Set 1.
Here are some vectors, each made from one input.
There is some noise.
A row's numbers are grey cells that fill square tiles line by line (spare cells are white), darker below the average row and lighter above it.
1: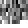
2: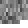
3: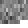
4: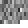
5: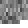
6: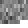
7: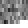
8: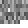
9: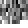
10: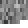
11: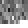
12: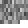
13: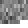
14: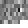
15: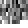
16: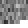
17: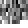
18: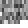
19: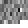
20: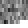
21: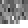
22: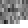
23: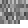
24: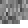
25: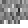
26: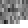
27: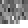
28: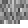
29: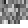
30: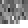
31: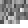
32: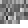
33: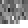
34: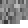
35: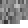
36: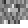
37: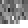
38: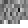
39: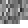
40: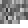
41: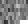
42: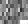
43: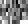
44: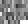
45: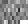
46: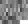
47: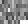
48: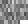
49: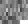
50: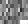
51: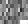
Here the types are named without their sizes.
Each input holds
a list of points on a line.
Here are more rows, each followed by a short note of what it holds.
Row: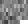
a list of one item
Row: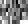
the empty list
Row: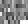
a list of two items
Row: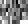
the empty list
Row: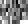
the empty list
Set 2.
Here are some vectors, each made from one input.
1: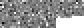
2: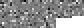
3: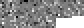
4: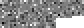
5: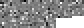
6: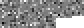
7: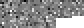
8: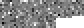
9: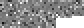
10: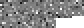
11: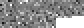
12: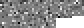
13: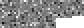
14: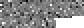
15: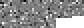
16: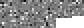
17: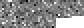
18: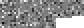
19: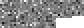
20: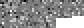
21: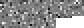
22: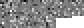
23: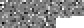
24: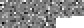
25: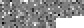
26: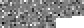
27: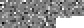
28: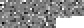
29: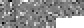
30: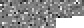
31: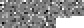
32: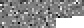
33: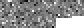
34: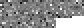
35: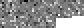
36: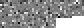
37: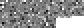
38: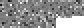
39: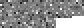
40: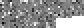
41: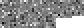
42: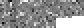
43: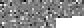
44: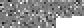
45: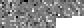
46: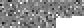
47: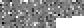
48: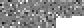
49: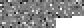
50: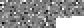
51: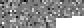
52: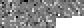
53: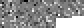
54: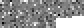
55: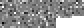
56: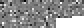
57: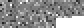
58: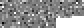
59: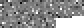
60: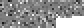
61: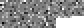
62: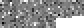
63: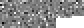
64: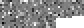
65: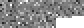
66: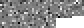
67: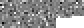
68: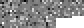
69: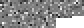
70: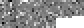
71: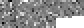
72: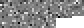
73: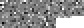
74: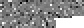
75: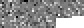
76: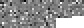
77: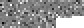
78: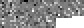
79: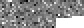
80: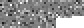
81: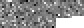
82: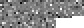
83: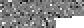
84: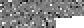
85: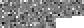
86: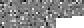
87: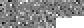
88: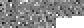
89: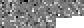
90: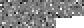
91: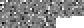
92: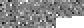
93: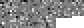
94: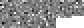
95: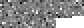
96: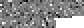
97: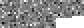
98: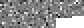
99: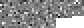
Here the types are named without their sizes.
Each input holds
a point on a line and a true/false value.
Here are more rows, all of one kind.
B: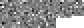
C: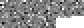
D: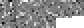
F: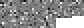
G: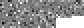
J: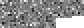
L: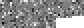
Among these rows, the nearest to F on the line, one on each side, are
D and G.
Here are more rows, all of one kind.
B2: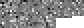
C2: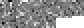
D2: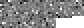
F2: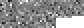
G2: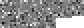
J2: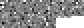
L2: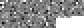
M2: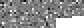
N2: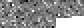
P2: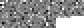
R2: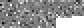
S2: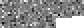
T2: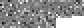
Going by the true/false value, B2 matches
D2, M2 and N2.
